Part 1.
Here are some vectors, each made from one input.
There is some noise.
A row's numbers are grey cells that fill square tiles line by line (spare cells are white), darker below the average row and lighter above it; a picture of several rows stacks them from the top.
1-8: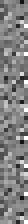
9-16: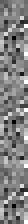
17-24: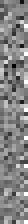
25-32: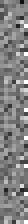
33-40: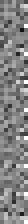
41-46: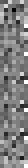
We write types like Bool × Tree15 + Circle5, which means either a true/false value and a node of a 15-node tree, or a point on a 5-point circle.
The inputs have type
Circle6 + Unit.
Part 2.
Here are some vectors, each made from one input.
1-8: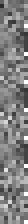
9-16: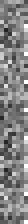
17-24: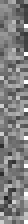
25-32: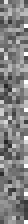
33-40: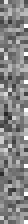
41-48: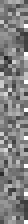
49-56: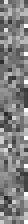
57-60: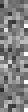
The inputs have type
Label6.
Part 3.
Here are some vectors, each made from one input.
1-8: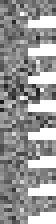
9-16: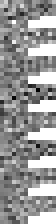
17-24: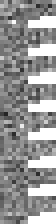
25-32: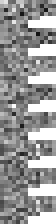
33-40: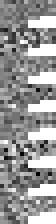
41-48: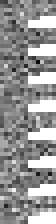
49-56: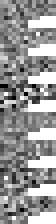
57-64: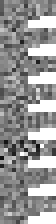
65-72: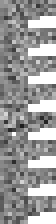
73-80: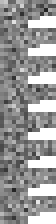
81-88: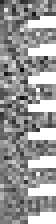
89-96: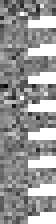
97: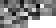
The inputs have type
Line12.
